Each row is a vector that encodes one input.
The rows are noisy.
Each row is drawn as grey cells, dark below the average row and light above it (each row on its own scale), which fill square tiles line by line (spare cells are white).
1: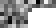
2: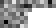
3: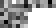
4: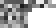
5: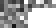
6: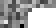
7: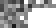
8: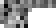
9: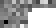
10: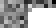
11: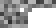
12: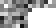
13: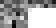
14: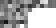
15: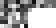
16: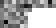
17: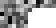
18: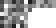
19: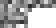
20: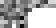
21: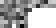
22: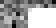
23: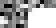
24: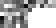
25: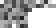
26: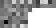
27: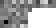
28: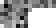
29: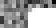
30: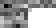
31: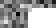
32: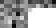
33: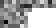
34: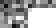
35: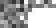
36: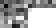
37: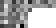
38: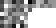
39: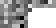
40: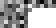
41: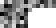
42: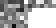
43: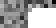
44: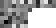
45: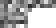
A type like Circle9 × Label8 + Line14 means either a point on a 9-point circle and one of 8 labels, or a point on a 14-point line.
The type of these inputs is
Bool × Bool × Bool + Line4.
